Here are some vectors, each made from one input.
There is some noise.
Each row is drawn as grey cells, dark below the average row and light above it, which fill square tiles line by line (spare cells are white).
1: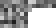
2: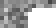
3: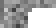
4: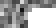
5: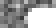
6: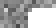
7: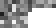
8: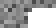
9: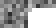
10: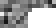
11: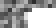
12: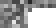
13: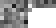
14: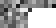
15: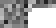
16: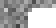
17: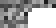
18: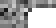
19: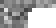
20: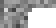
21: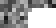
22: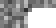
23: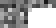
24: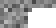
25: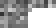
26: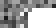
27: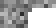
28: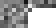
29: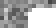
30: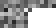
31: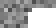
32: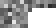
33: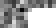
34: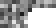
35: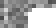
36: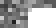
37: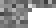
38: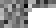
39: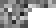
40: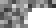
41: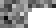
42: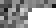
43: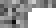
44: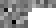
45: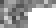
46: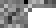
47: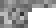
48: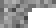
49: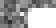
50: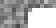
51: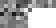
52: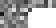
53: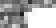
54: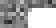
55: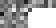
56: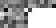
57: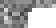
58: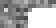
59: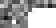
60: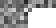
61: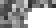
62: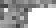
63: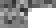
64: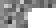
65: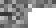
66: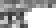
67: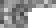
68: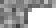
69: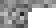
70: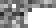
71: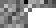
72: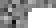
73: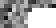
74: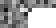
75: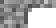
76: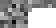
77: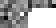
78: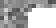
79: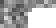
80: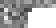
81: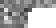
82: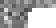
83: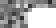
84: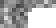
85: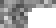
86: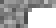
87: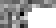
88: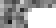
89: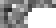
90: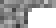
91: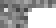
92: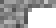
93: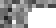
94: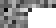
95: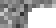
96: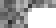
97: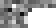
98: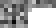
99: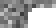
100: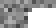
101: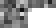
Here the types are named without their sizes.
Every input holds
a label, together with either a fixed value, or four true/false values.
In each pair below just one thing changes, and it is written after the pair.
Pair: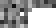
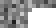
one of the four true/false values
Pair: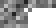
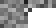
the label
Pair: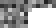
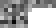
the label
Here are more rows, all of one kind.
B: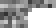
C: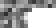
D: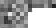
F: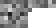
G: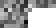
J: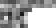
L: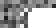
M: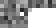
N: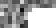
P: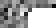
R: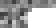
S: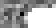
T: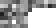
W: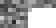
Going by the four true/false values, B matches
C, J, R and S.
